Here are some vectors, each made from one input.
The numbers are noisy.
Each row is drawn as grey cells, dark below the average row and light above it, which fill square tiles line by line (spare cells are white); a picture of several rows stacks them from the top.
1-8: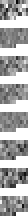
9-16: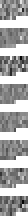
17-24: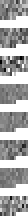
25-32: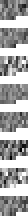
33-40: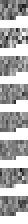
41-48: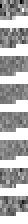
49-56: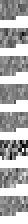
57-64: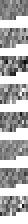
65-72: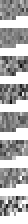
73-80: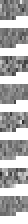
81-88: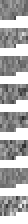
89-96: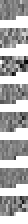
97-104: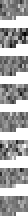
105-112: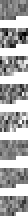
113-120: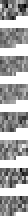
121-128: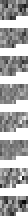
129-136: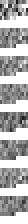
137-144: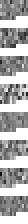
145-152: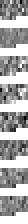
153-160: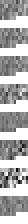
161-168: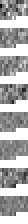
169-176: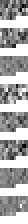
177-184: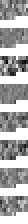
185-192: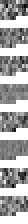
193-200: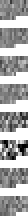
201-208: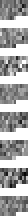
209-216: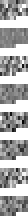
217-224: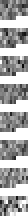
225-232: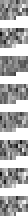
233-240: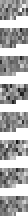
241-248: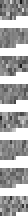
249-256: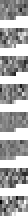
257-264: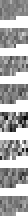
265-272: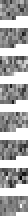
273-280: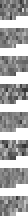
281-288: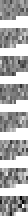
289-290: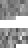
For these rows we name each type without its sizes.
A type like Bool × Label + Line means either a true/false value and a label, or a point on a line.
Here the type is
Circle + Tree + Unit.
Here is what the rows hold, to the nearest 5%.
About 60% of them hold a point on a circle. A few of them hold a fixed value. The rest hold a node of a tree.
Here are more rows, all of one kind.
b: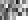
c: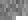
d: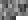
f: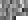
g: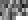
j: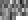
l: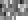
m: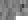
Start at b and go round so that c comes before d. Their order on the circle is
b, c, d, f, l, j, g, m.
